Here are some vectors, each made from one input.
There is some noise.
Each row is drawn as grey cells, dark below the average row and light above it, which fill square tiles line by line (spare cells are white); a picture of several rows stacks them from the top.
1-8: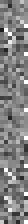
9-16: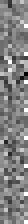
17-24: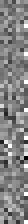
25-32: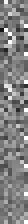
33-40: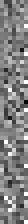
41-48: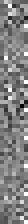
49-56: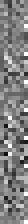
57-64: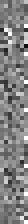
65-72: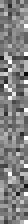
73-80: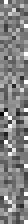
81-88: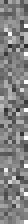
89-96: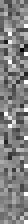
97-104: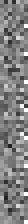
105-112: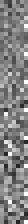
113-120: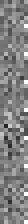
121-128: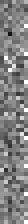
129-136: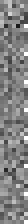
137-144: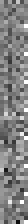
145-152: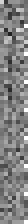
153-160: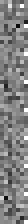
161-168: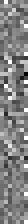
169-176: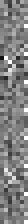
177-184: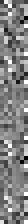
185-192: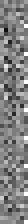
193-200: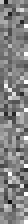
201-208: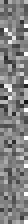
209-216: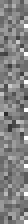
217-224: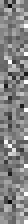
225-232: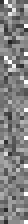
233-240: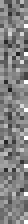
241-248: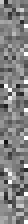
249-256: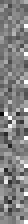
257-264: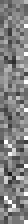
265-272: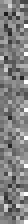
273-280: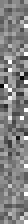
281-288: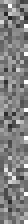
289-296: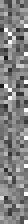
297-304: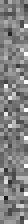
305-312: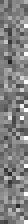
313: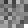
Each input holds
a point on a 10-point line, together with either a point on an 11-point circle, or a fixed value.
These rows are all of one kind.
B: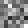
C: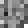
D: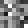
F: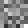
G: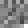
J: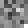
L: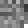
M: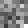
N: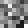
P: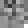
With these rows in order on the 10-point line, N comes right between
B and D.
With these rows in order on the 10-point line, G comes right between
C and L.
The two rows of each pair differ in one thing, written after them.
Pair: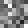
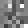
the place on the 10-point line
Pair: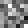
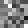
the place on the 11-point circle
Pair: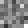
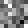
the place on the 10-point line
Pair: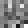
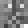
the place on the 11-point circle
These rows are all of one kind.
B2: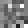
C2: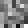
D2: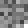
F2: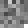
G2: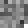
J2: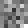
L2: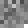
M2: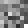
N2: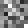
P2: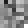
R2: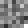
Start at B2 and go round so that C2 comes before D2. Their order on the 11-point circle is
B2, C2, P2, G2, M2, N2, F2, L2, J2, D2, R2.
